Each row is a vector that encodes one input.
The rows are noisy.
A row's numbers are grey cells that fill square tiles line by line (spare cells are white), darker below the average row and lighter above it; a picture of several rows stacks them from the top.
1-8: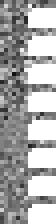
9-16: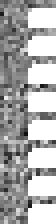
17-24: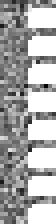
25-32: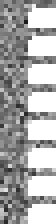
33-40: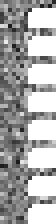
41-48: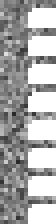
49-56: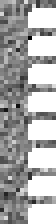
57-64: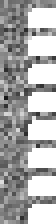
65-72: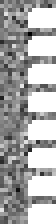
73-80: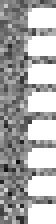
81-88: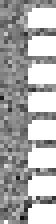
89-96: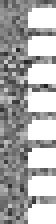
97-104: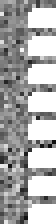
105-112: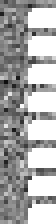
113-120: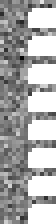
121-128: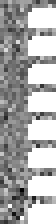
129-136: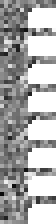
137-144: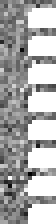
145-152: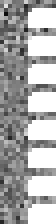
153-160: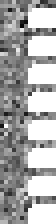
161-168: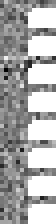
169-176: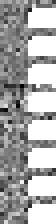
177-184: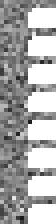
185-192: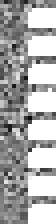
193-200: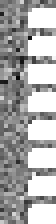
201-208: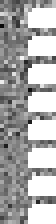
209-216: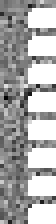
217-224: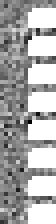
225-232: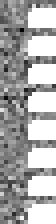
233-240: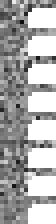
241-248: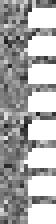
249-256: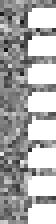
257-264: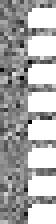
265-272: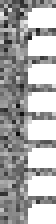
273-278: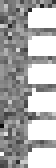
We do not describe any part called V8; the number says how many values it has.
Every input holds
a node of a 7-node tree, together with either a point on a 6-point line, or a point on a 7-point line, a true/false value and a value of V8.
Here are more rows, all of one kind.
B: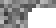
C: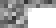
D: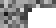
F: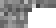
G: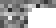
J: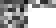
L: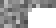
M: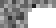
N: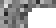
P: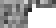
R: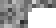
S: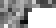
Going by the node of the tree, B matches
L, N and P.
